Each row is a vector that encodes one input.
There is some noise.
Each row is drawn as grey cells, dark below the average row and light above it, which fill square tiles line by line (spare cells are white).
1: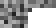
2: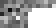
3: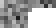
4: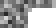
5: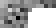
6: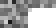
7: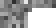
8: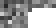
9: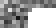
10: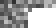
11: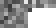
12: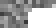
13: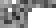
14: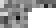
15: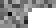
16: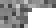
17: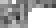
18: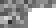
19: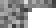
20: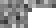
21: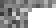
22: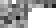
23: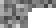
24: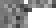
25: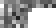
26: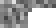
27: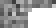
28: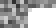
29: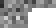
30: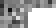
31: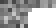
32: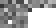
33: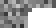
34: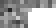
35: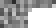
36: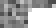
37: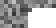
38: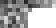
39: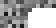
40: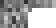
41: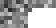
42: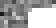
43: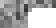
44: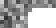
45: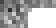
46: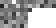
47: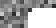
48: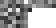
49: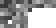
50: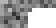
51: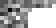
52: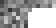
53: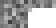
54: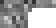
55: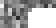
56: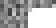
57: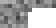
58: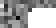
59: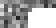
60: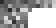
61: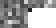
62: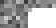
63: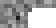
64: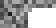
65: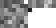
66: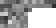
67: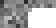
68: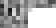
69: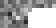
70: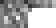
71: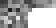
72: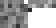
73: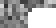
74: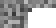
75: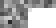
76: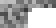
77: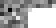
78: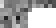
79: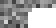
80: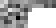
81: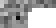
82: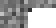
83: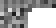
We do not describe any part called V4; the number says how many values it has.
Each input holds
a point on a 5-point line, together with either a point on a 5-point line, or a true/false value and a value of V4.
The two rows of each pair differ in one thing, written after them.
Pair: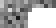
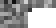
the true/false value
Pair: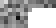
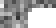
the value of V4
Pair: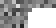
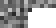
the value of V4
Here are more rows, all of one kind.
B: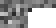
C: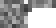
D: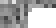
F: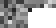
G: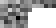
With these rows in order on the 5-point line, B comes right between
F and G.
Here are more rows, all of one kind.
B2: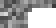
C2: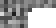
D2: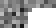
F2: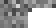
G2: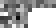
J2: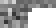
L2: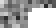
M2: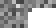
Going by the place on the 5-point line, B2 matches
G2 and L2.
